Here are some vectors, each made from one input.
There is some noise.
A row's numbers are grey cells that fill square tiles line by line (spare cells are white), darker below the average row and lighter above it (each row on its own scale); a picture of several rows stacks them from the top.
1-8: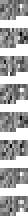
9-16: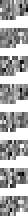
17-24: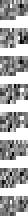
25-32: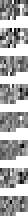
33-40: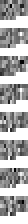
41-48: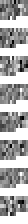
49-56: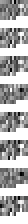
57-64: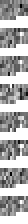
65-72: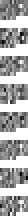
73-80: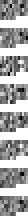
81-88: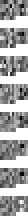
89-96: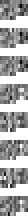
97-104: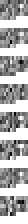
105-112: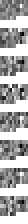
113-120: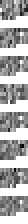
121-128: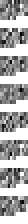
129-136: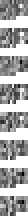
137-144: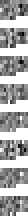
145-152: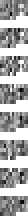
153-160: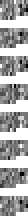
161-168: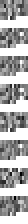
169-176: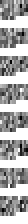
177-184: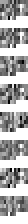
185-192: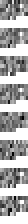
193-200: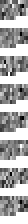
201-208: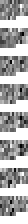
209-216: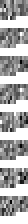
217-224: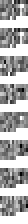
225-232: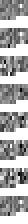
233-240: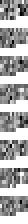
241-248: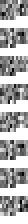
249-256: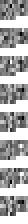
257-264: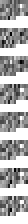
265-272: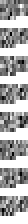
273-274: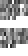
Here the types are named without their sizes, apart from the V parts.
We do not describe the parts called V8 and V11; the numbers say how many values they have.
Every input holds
either a value of V8 and a value of V11, or a list of points on a line.
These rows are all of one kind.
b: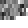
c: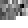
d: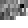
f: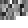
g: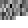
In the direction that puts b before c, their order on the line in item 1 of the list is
g, f, b, d, c.
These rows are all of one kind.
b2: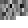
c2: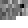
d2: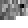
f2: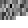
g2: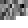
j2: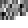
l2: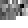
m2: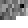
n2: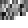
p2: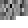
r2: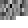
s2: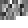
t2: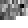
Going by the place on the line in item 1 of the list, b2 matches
p2, r2 and s2.
